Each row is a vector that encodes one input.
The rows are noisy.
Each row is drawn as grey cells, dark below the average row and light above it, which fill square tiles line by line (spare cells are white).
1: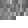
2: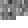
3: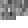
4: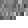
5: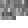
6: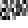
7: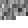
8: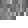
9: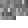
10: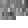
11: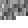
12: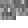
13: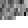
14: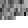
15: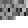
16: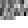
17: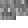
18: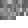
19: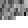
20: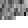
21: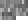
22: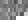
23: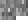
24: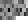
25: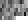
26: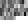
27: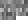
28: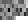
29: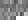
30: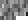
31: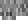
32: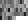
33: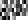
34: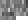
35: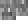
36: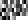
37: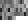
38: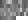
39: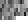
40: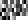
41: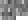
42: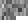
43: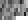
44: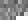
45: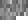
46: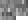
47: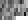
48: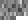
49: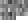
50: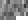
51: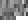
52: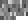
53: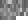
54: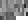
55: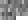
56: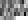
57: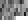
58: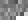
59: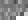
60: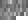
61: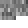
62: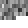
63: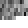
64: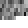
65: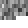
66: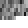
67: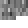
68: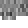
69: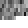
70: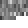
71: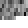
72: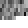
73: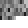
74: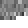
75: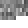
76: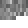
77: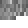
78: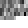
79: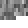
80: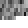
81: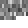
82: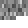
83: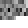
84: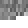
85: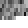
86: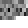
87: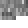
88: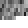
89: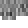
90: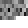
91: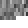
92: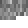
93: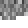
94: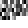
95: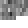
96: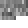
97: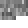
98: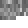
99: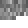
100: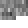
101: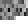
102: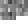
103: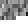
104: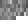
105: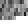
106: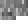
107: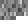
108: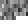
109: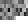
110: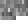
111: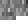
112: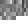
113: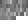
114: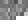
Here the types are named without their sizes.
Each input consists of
a list of points on a line.
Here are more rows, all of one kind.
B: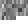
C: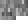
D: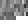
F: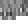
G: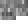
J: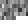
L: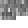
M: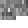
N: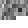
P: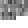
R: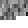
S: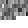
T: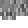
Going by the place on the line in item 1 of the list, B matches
J, N, R and S.
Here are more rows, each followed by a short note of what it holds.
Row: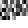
the empty list
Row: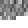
a list of two items
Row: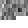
a list of three items
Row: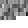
a list of three items
